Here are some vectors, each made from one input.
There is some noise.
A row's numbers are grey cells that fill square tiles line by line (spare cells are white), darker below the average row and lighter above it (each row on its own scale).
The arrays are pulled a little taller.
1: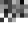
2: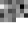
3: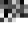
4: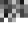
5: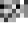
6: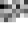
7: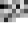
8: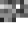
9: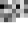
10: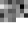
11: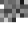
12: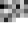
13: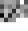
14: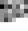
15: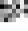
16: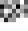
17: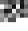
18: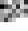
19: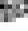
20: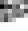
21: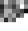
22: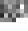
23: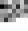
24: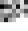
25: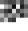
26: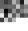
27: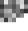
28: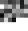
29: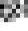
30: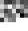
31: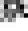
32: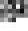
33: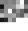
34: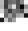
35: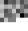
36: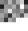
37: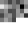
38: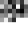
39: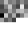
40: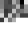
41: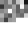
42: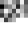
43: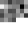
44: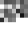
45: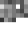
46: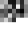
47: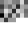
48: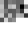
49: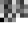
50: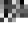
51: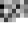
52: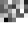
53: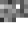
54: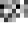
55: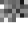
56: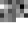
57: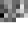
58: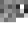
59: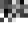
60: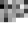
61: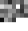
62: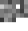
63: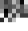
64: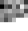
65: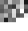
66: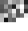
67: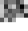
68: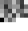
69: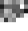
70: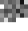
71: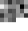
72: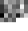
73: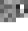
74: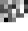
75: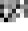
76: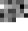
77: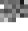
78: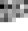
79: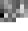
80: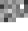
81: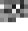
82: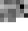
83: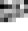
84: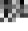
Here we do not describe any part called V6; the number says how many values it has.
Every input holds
a true/false value, together with either a point on a 5-point line, or a value of V6.
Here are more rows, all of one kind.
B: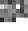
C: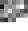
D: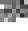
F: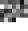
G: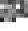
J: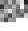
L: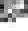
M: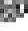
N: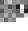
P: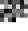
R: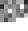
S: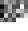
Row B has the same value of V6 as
C, G and L.
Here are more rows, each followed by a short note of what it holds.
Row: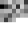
a point on a 5-point line and a true/false value
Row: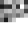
a point on a 5-point line and a true/false value
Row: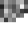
a true/false value and a value of V6
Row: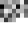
a point on a 5-point line and a true/false value
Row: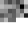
a point on a 5-point line and a true/false value
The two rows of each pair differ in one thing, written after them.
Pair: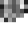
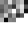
the value of V6
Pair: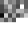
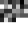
the true/false value
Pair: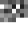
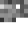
the value of V6
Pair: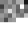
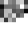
the value of V6
